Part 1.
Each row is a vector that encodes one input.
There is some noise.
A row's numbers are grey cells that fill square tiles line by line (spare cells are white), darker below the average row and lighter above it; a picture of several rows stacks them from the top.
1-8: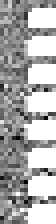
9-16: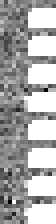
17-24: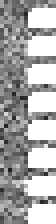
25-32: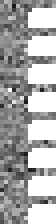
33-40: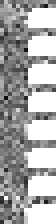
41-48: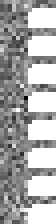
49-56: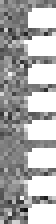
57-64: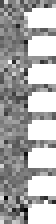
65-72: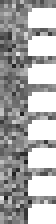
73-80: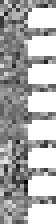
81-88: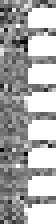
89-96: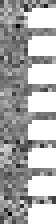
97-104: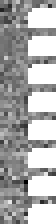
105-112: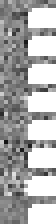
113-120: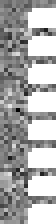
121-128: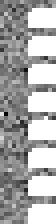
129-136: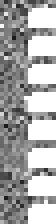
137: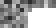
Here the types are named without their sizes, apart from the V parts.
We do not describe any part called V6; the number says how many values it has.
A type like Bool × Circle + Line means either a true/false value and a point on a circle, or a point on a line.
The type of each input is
Bool × Line × V6.
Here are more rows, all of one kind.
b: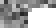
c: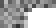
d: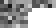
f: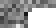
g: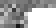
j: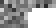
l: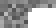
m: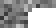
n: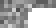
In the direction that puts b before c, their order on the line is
g, d, f, j, m, l, n, b, c.
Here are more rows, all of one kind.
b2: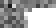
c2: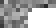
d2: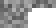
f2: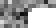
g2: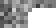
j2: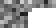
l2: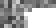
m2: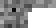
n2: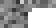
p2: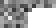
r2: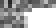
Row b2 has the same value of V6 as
c2, f2, g2 and j2.
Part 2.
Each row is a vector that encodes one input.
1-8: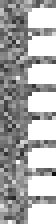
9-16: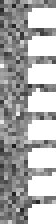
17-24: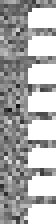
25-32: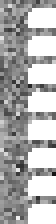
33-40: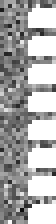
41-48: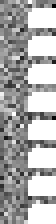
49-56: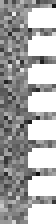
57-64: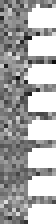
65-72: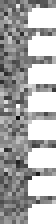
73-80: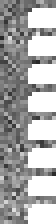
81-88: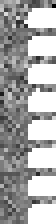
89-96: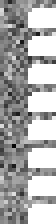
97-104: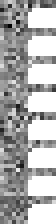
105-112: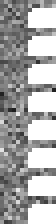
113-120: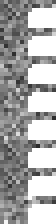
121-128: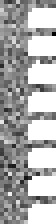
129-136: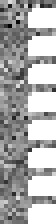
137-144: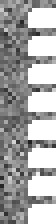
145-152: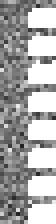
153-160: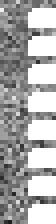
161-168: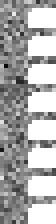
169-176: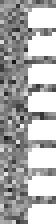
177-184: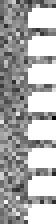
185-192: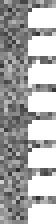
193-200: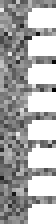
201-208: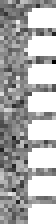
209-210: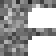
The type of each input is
(Circle10 + Unit) × Line11 + Line10.
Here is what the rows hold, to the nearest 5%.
About 25% of them hold a point on a 10-point line. The rest hold a point on an 11-point line, together with either a point on a 10-point circle, or a fixed value.
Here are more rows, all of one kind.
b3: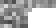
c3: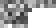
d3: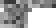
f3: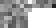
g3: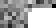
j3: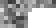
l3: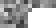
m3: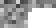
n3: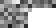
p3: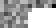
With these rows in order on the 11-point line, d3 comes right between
l3 and m3.
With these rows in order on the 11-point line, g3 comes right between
f3 and p3.
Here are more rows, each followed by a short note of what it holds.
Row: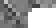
a point on an 11-point line
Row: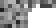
a point on a 10-point line
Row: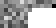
a point on a 10-point circle and a point on an 11-point line
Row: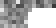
a point on a 10-point circle and a point on an 11-point line
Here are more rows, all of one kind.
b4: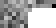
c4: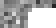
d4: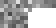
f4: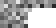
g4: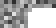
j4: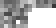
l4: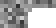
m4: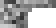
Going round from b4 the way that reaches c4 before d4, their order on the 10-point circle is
b4, l4, g4, c4, f4, m4, j4, d4.
